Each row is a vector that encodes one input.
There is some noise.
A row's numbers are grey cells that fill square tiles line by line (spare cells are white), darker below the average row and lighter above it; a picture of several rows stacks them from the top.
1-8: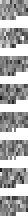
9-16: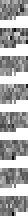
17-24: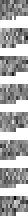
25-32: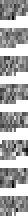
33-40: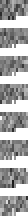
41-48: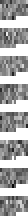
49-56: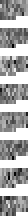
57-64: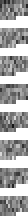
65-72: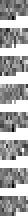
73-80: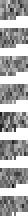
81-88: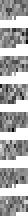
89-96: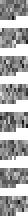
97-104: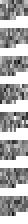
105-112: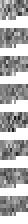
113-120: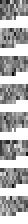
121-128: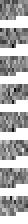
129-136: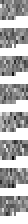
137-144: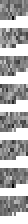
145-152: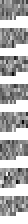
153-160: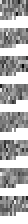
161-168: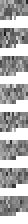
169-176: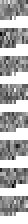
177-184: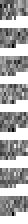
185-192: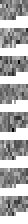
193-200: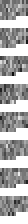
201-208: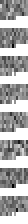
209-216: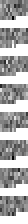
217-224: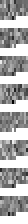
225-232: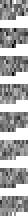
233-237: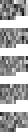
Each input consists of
a point on a 4-point line, together with either one of 6 labels, a point on a 4-point line and a true/false value, or a node of a 9-node tree.
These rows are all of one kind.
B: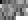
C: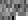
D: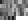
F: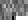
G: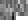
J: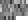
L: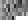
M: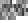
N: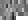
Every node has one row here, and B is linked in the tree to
J.
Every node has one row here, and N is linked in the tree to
G and M.
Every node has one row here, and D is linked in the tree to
G.
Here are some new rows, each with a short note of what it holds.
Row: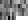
a point on a 4-point line and a node of a 9-node tree
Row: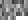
one of 6 labels, a point on each of two 4-point lines and a true/false value
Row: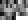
a point on a 4-point line and a node of a 9-node tree
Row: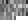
one of 6 labels, a point on each of two 4-point lines and a true/false value
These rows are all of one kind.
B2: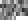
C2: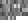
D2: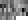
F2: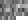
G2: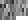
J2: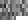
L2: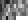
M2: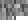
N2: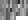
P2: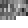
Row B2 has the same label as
D2, F2 and P2.
